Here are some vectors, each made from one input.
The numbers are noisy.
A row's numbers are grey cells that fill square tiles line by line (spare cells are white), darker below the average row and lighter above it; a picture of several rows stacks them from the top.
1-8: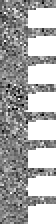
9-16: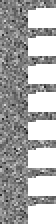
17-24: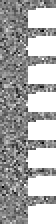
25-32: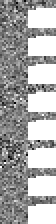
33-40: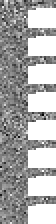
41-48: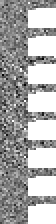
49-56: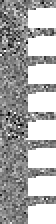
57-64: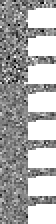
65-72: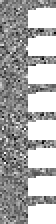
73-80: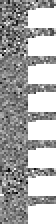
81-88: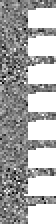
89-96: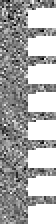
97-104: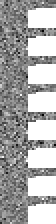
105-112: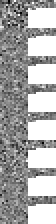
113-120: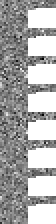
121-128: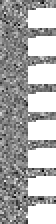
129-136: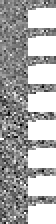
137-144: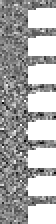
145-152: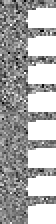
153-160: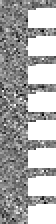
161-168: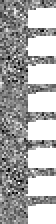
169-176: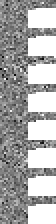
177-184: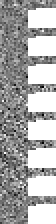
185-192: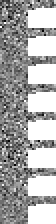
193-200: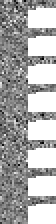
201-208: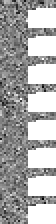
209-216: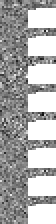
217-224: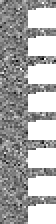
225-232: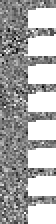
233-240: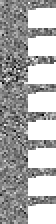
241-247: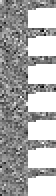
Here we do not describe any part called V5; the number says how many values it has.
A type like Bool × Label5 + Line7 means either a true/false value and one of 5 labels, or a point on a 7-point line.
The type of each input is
Bool × Bool × Bool × Bool + (Circle10 + Unit) × Line9 × V5 + Line8.
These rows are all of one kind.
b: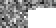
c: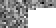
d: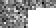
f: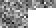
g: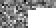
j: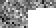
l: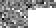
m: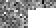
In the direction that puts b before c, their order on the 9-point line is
l, b, f, j, c, m, d, g.
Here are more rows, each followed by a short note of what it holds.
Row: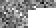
a point on a 10-point circle, a point on a 9-point line and a value of V5
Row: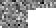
a point on a 9-point line and a value of V5
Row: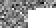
a point on a 9-point line and a value of V5
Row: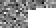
a point on a 9-point line and a value of V5
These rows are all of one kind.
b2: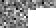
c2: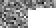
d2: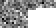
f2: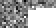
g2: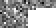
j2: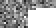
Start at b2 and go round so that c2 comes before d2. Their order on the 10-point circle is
b2, c2, d2, f2, j2, g2.
